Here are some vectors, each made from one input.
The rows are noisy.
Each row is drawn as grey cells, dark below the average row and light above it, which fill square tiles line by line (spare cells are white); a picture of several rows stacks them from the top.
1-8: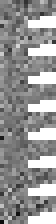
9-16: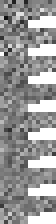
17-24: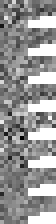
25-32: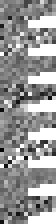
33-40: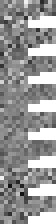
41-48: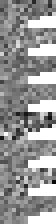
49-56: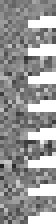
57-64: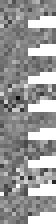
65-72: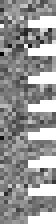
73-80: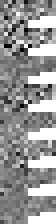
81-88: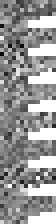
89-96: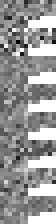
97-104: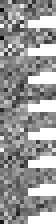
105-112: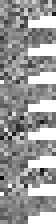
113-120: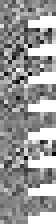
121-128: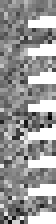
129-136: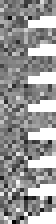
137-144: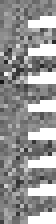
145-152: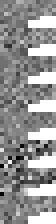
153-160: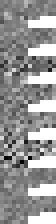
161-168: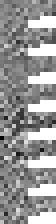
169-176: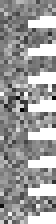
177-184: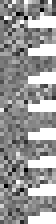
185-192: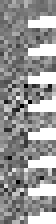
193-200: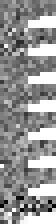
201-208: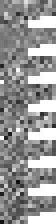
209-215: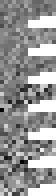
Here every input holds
either a point on a 16-point circle, or a point on a 17-point circle.
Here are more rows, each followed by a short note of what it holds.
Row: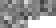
a point on a 16-point circle
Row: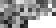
a point on a 16-point circle
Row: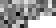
a point on a 16-point circle
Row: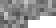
a point on a 16-point circle
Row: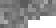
a point on a 17-point circle
